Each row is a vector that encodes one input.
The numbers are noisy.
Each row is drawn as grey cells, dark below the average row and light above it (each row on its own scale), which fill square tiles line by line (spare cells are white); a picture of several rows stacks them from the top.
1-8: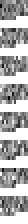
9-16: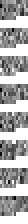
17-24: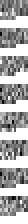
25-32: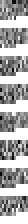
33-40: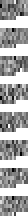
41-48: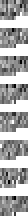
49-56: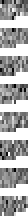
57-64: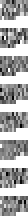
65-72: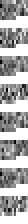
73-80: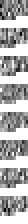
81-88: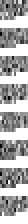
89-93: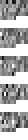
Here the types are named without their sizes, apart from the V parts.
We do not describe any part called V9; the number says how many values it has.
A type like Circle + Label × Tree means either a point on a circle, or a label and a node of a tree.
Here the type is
Bool × (Line + V9).
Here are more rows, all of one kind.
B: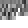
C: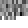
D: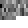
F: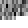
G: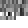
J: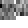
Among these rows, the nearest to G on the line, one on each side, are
C and D.
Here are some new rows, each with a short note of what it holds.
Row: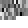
a point on a line and a true/false value
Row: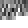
a point on a line and a true/false value
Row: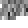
a true/false value and a value of V9
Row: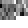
a point on a line and a true/false value
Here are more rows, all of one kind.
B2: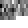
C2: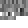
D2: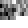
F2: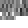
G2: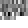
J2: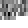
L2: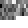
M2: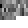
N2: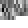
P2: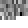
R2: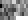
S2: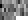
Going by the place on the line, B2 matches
D2, N2, R2 and S2.
